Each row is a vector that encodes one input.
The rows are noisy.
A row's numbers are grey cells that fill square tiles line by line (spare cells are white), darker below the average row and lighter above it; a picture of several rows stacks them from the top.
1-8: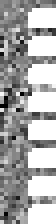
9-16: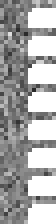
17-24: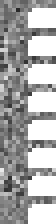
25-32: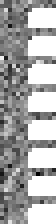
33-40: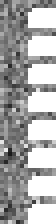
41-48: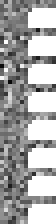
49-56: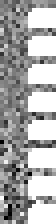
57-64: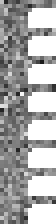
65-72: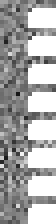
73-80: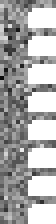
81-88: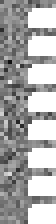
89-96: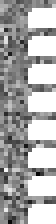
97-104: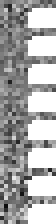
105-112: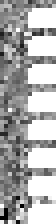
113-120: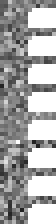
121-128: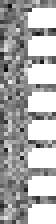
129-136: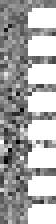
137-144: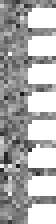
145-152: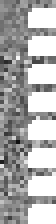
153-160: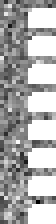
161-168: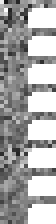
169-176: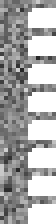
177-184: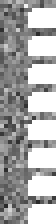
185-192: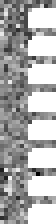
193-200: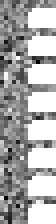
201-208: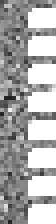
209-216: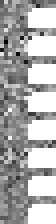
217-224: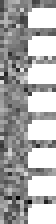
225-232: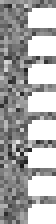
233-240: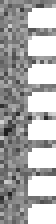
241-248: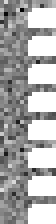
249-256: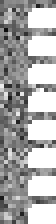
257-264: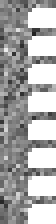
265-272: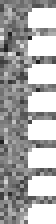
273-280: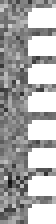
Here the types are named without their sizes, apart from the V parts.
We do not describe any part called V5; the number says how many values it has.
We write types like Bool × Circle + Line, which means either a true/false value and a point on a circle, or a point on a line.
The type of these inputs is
(Bool × Bool × Bool + V5) × Label × Tree.
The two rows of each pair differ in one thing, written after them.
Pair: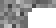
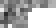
the label
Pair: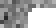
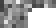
the node of the tree
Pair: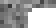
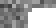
the label
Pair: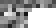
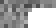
one of the three true/false values
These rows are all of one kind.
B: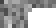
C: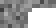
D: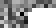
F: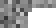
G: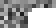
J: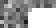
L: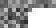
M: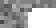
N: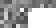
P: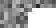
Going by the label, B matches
C and M.
